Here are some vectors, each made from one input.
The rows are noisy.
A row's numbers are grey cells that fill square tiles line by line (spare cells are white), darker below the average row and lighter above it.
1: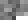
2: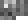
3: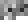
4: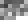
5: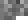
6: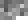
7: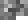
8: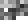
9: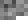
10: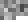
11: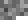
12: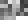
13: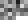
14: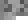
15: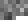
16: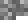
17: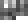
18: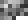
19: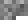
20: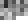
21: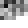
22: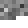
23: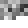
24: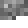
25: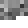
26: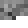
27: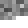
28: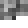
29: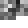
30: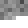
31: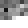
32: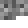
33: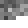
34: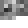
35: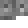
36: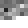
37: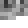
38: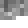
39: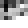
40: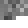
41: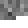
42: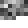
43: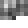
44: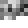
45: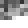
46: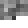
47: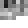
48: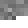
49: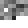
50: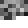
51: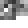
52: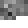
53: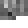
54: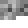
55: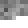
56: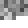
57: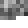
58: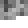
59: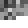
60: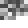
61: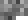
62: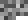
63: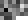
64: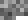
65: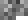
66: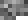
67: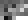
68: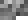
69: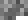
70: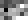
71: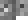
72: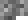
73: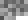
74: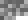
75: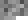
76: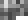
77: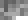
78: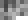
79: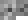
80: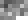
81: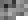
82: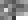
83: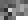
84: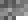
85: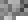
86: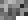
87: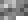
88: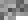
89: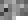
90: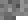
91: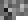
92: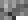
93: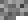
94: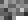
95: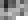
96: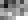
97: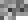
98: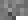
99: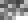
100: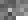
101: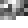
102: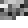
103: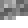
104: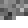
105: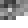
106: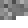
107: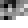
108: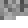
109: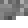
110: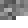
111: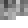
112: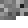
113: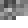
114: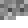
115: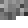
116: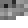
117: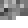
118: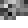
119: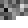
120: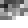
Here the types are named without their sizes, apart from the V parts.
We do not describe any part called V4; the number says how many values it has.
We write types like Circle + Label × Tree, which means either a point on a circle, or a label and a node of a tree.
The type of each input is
Bool × Bool × Bool + List(Label × V4).
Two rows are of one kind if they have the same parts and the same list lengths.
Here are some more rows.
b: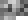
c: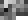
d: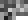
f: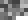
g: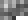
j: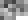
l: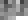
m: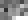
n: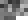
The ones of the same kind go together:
b, j, l, m
c, f
d
g, n

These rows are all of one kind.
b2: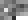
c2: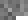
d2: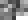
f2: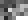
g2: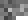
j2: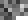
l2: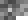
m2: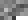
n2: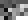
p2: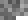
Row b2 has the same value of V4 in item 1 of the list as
d2 and p2.
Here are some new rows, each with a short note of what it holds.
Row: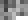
three true/false values
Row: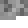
three true/false values
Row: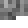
a list of one item
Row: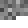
a list of one item
